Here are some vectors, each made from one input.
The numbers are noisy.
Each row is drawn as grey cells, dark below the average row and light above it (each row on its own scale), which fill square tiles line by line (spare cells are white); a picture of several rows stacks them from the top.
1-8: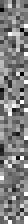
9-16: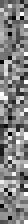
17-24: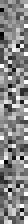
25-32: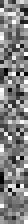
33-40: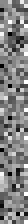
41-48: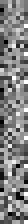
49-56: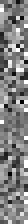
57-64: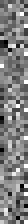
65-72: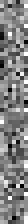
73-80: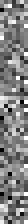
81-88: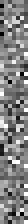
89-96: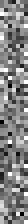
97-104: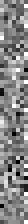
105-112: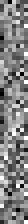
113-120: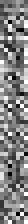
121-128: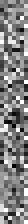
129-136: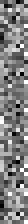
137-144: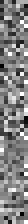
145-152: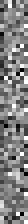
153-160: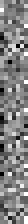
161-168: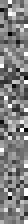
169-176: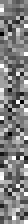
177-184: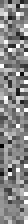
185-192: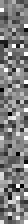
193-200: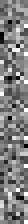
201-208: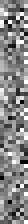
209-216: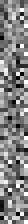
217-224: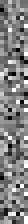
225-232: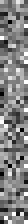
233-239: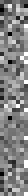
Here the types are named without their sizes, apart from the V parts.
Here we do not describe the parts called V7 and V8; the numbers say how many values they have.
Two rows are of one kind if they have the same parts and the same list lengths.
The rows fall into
2 kinds.
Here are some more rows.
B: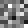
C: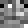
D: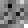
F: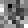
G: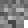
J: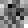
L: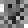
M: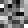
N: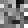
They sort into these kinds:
B, C
D, F, G, J, L, M, N

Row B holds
a value of V7 and a value of V8.
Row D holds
a point on a circle, a true/false value and a value of V7.
